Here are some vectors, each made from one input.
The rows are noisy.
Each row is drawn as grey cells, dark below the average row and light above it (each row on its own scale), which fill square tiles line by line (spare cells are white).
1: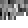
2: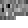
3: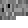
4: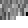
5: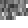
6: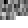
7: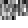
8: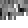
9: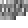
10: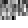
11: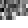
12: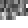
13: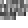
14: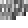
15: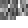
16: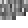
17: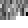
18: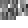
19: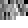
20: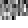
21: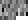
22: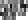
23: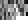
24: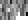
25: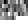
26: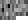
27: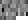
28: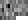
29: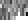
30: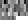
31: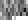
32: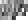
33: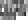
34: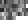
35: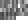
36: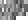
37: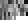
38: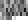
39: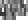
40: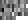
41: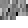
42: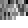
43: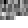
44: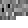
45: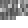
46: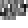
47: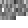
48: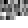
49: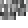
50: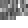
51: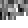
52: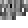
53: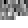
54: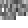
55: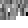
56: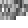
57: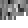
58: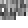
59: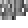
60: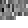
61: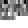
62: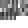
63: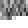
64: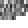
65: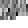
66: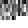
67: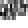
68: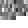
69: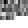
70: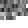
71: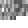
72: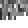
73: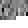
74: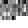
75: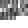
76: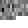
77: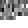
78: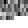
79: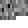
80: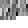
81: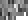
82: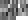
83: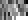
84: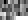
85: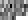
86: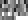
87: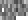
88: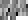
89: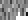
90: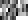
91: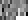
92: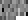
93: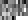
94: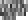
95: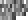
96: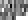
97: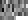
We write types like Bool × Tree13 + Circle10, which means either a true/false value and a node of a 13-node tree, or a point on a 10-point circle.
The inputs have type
Line10 + List2(Line4).
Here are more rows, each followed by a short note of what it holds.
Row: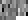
a point on a 10-point line
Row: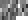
a list of one item
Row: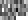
a list of two items
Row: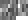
a list of one item
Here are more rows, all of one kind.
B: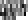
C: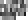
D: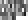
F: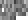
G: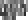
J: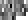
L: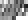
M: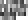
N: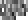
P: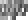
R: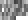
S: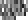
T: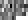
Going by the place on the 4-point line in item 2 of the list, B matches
D, G, J and P.
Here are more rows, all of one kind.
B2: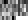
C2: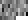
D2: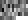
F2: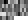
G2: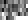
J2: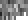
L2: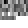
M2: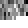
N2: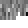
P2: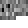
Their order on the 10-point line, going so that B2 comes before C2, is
B2, L2, F2, G2, D2, P2, C2, N2, M2, J2.
